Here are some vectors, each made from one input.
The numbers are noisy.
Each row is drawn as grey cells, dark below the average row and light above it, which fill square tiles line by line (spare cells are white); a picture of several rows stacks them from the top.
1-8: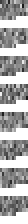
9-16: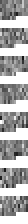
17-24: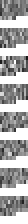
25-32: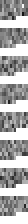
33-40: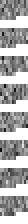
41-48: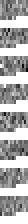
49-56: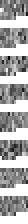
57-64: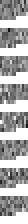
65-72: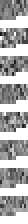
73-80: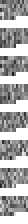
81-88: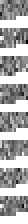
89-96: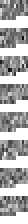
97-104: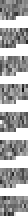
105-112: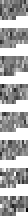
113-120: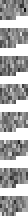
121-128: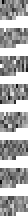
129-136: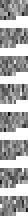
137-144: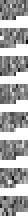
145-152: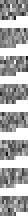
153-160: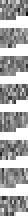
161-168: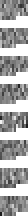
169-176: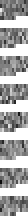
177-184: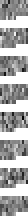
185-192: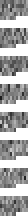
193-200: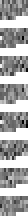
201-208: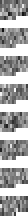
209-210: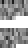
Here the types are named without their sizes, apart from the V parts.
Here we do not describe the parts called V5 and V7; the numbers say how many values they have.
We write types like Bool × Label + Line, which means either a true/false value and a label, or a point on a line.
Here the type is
Bool × V5 + (Tree + Unit) × V7.
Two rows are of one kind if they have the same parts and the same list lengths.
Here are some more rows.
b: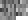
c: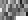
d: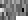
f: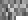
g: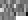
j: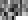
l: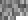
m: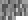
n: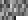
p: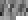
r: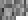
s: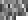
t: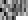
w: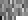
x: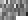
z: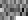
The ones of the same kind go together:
b, f, m, p, w
c, d, g, l, r, x, z
j, n, s, t

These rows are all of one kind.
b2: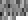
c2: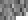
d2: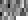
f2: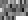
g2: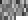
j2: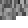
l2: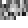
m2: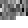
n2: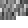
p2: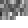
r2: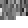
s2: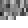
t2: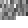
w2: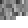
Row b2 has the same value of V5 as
d2, m2, p2 and s2.
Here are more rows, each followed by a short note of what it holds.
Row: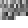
a true/false value and a value of V5
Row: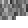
a value of V7
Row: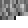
a value of V7
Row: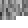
a node of a tree and a value of V7
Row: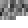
a node of a tree and a value of V7
